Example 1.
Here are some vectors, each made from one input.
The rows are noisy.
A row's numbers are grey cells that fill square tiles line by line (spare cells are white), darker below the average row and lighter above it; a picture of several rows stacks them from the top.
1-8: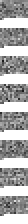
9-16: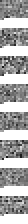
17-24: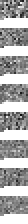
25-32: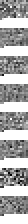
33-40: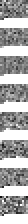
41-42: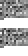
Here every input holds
one of 5 labels and a true/false value.
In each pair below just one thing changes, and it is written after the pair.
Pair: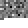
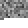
the label
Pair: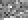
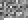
the true/false value
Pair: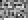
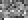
the true/false value
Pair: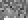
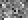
the true/false value
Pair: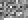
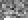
the label
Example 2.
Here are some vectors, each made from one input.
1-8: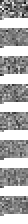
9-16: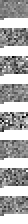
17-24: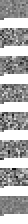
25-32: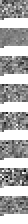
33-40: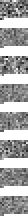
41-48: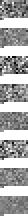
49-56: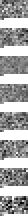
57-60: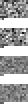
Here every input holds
a list of up to two points on a 4-point line.
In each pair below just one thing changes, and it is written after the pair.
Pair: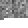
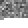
the place on the 4-point line in item 2 of the list
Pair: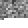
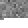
the place on the 4-point line in item 1 of the list
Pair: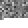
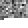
the place on the 4-point line in item 1 of the list
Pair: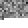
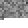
the place on the 4-point line in item 2 of the list
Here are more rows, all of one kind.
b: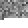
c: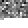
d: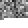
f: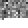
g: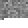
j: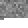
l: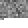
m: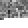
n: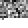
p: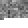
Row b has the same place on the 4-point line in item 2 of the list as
d, f, l and n.
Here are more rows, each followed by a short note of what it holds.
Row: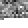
the empty list
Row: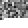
a list of two items
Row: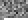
the empty list
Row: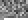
the empty list
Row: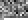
the empty list
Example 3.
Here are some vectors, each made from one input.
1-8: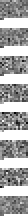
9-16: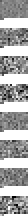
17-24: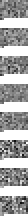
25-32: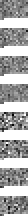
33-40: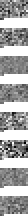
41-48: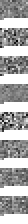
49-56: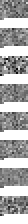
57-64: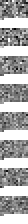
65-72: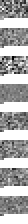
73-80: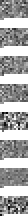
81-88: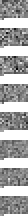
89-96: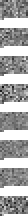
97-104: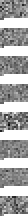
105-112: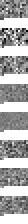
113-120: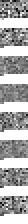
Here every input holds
a list of up to two points on a 4-point line.
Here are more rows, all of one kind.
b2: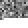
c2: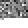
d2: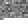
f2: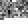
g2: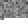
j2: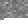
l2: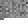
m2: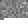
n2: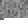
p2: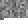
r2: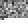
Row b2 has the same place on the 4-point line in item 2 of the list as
l2 and n2.
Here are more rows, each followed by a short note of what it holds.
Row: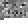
the empty list
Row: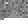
a list of two items
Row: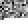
a list of one item
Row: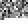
the empty list
